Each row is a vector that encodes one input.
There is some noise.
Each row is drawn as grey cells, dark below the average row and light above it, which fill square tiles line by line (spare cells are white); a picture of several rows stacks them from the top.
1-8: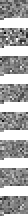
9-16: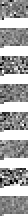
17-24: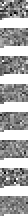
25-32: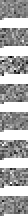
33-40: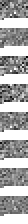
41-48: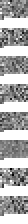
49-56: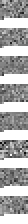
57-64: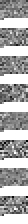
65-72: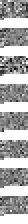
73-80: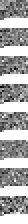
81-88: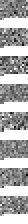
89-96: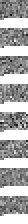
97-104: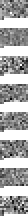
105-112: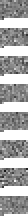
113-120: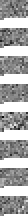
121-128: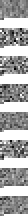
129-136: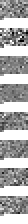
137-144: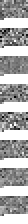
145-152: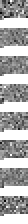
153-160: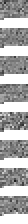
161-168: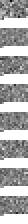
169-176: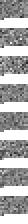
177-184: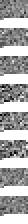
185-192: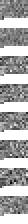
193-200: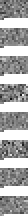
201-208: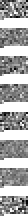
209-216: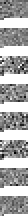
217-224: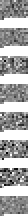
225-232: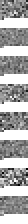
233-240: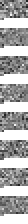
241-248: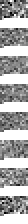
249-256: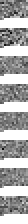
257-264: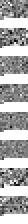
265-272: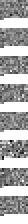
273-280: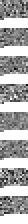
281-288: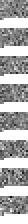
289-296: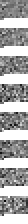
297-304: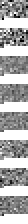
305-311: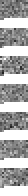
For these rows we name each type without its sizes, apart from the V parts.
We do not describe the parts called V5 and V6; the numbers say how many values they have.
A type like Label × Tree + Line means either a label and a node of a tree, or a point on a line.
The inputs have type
(Bool × Bool × Bool × Bool + Line) × V6 + V5.
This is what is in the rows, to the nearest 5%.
About 5% of them hold a value of V5. The rest hold a value of V6, together with either a point on a line, or four true/false values.
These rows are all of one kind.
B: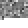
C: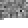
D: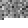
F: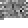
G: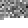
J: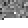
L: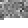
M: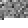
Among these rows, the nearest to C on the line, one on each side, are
F and G.
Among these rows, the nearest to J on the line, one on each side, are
B and L.
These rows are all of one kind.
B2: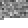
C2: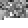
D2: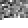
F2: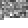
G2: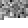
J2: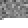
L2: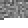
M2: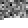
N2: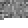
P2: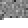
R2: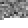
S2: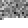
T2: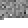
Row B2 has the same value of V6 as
D2, F2 and J2.
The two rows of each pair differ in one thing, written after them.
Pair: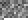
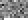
the value of V6
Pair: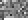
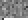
the value of V6
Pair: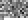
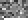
the place on the line
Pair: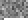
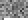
the place on the line
